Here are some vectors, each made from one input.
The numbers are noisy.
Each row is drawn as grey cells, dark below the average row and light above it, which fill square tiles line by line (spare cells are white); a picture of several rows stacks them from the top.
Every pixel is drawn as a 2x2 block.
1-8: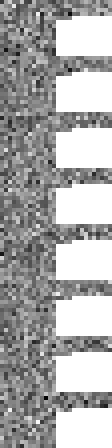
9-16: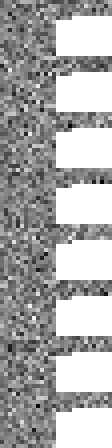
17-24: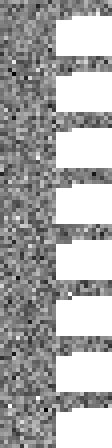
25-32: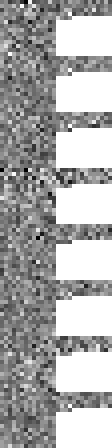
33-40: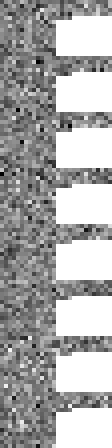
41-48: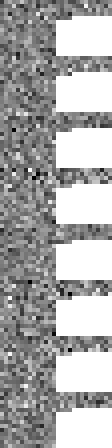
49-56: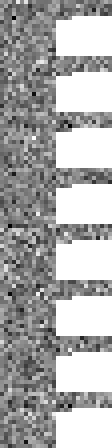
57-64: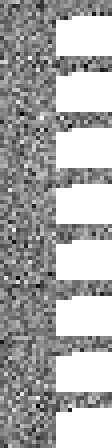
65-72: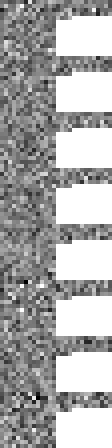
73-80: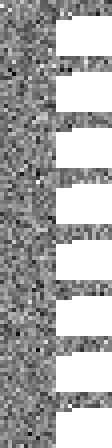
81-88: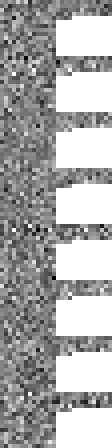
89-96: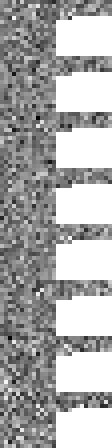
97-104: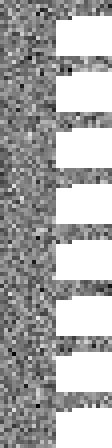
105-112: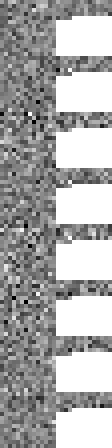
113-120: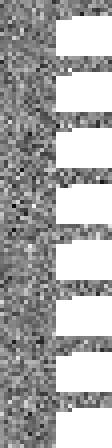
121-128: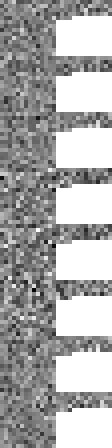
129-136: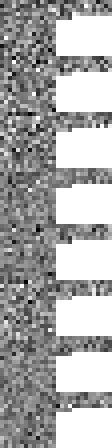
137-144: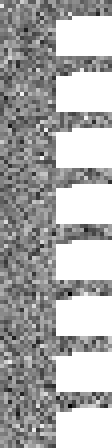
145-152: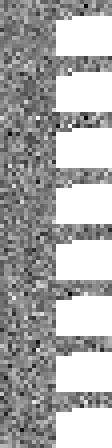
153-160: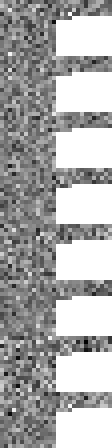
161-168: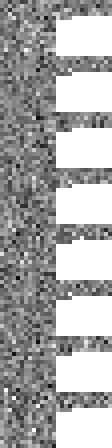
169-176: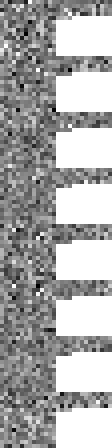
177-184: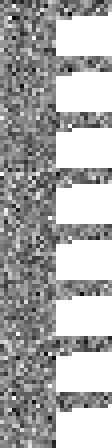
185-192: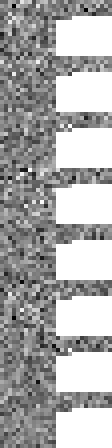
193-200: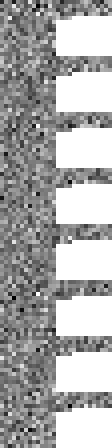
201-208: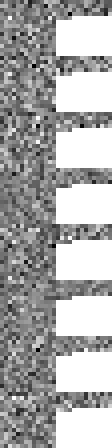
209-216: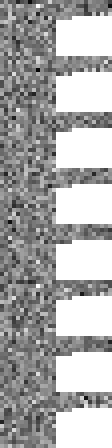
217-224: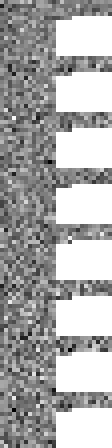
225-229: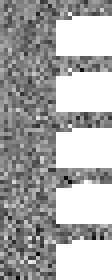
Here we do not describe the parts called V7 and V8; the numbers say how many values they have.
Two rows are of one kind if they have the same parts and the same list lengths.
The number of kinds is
2.
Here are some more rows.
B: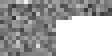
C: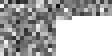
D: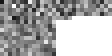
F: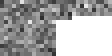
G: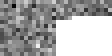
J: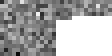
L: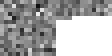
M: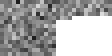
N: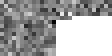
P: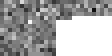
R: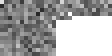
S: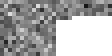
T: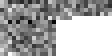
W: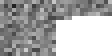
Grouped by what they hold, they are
B, F, G, J, L, M, N, P, R, S, W
C, D, T

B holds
a point on a 5-point line, four true/false values, a value of V7 and a value of V8.
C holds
a point on a 5-point line, a point on a 9-point line and a value of V8.
